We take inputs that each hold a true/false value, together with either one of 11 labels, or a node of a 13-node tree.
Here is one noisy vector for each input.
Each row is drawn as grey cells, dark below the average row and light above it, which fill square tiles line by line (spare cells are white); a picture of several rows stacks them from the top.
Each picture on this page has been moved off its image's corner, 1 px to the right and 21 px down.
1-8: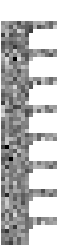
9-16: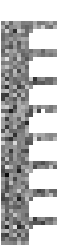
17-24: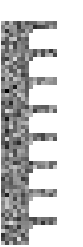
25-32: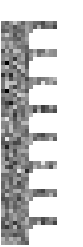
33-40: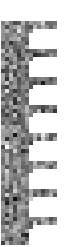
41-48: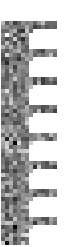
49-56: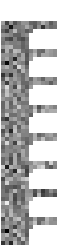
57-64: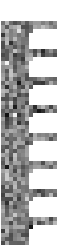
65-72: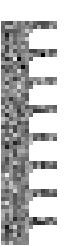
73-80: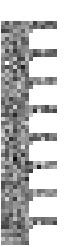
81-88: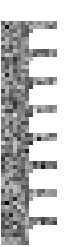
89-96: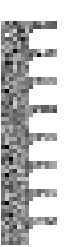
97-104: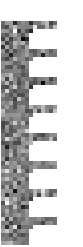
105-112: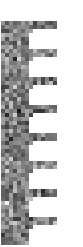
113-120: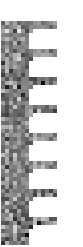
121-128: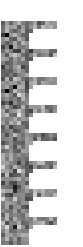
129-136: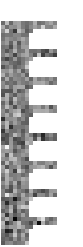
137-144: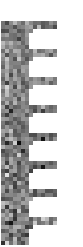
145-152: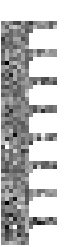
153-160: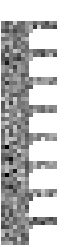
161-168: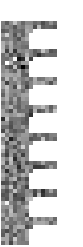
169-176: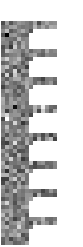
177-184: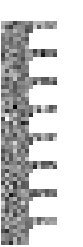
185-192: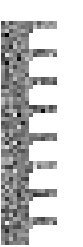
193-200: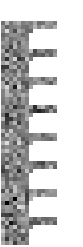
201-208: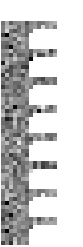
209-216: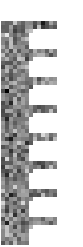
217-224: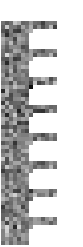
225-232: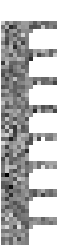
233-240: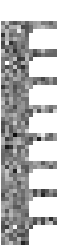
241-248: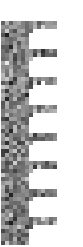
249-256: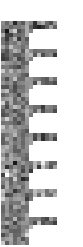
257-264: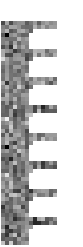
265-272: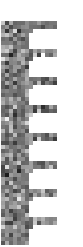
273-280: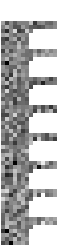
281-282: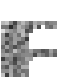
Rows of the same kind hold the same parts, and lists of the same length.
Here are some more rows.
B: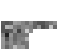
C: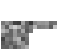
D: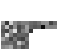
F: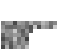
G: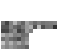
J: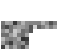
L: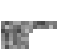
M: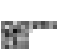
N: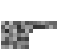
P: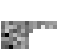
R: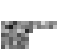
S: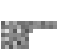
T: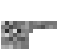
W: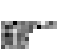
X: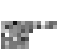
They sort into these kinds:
B, G, L, M, P, S
C, D, F, J, N, R, T, W, X

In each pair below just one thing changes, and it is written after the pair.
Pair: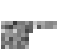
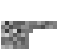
the true/false value
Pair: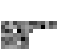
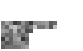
the true/false value
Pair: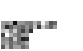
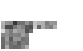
the label
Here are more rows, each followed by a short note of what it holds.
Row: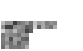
one of 11 labels and a true/false value
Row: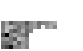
a node of a 13-node tree and a true/false value
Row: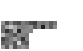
one of 11 labels and a true/false value
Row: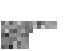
a node of a 13-node tree and a true/false value
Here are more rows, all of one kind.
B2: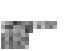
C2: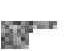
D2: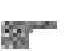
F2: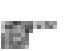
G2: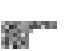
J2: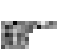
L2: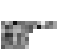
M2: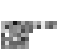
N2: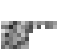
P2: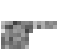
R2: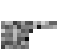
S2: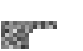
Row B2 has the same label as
D2, F2 and P2.
